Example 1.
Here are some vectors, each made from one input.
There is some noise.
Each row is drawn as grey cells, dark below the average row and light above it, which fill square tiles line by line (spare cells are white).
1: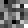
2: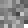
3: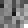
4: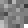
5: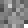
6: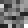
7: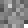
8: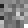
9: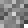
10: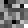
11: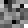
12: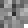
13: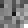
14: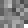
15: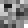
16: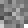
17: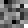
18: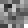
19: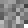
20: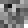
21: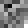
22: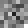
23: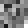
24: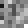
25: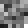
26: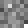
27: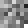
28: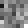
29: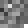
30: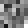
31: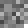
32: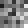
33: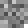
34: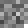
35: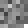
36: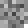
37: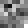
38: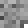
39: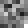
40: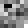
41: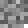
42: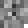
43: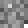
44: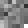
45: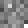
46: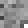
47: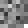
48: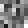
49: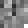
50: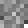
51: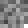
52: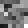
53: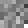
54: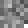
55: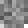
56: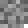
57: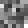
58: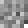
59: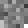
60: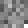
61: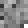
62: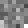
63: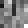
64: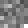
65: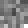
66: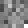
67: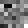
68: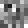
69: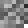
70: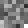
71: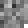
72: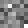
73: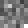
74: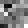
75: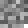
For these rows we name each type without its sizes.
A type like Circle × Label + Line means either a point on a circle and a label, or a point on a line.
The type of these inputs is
Bool × Bool × Bool × Bool + Tree + Unit.
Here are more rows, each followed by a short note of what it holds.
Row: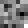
a node of a tree
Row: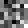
a fixed value
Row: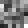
a node of a tree
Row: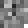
four true/false values
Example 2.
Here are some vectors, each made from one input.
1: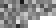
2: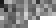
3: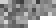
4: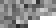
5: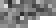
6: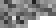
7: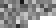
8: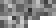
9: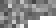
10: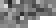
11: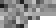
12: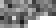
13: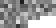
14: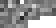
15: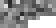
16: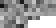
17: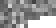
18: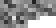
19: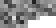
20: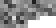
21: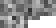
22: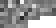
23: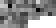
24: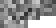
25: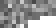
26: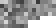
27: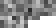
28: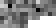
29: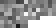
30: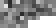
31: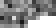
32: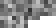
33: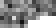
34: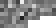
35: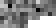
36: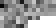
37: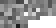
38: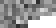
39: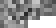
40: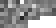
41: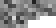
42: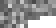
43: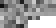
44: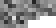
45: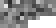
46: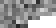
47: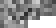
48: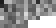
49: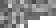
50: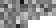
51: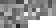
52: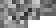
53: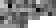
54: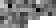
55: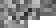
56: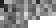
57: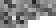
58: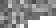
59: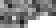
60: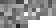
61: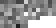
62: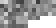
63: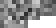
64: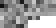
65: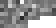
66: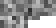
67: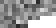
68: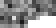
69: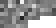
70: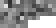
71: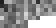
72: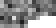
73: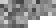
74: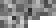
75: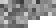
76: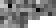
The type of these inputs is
Bool × Bool × Bool + Label6.
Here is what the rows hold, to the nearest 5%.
About 35% of them hold one of 6 labels. The rest hold three true/false values.
